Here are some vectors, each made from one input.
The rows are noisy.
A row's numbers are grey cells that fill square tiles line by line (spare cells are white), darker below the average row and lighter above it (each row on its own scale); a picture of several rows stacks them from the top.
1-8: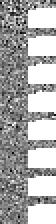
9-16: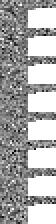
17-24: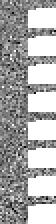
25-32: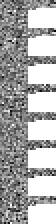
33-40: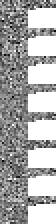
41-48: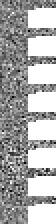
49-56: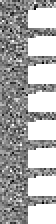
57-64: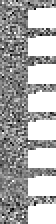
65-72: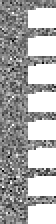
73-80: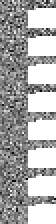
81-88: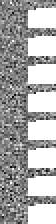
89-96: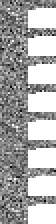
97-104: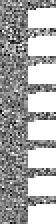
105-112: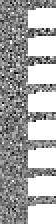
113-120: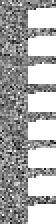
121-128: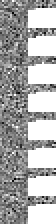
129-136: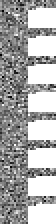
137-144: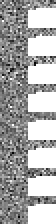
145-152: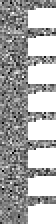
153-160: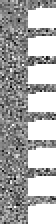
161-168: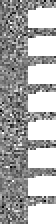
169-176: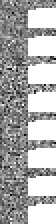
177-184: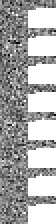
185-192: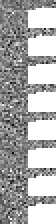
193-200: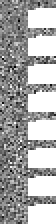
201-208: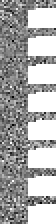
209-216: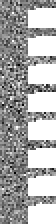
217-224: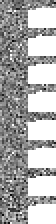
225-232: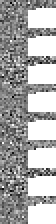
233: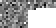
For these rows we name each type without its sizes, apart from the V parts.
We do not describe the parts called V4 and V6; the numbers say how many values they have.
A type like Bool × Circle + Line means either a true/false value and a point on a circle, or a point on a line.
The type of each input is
Bool × List(V4) + Line × Tree × V6.
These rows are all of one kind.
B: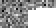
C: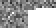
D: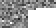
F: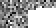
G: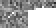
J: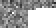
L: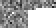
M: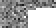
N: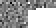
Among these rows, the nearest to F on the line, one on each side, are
L and M.
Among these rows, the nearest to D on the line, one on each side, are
G and J.
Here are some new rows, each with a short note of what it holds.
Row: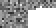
a true/false value, together with the empty list
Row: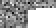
a true/false value, together with a list of two items
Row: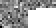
a true/false value, together with the empty list
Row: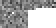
a point on a line, a node of a tree and a value of V6
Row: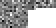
a true/false value, together with a list of two items
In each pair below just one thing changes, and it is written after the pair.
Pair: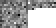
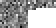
the value of V6
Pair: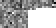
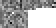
the place on the line
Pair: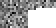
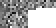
the node of the tree
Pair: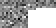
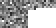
the node of the tree
